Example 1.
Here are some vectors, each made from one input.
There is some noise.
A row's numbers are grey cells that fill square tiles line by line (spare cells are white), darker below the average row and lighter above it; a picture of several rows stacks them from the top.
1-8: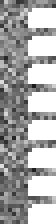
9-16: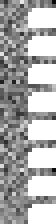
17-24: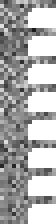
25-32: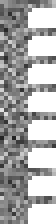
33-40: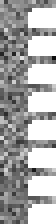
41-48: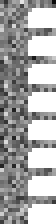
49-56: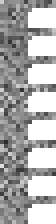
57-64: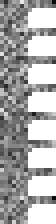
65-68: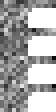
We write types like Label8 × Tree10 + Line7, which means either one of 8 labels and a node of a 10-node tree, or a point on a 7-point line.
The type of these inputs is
Line9.
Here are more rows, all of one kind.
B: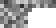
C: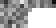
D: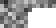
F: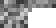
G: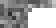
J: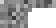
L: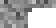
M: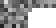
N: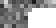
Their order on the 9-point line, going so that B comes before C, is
F, M, N, G, J, L, D, B, C.
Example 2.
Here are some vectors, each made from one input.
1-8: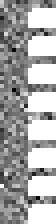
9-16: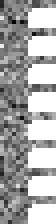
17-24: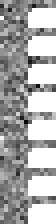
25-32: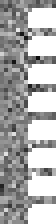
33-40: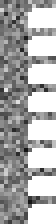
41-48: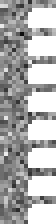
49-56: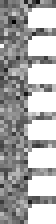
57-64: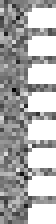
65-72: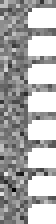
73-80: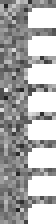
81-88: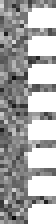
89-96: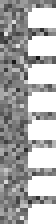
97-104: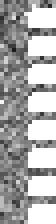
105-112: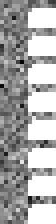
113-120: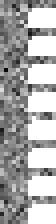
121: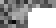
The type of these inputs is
Line12 × Line12.
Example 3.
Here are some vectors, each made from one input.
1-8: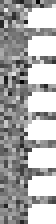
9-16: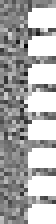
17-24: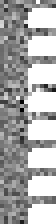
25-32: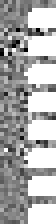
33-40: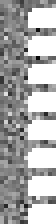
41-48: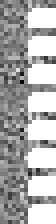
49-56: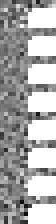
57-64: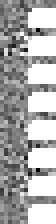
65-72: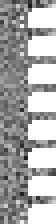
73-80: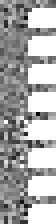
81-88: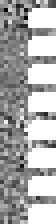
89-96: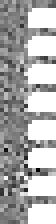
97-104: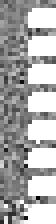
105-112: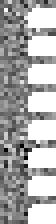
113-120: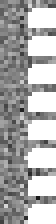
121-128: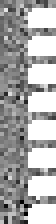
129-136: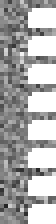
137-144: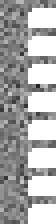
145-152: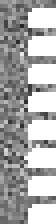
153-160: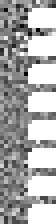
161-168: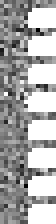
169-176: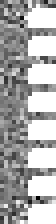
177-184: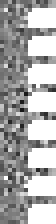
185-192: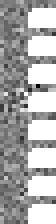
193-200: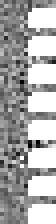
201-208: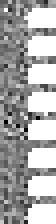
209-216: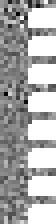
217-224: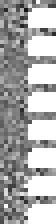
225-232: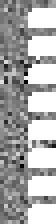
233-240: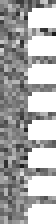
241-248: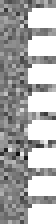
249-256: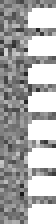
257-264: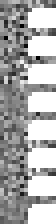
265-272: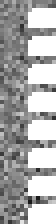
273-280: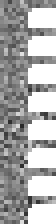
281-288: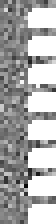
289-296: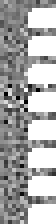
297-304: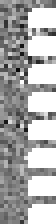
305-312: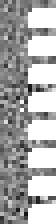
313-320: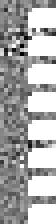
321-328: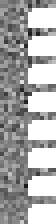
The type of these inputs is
Bool × Bool × Bool.
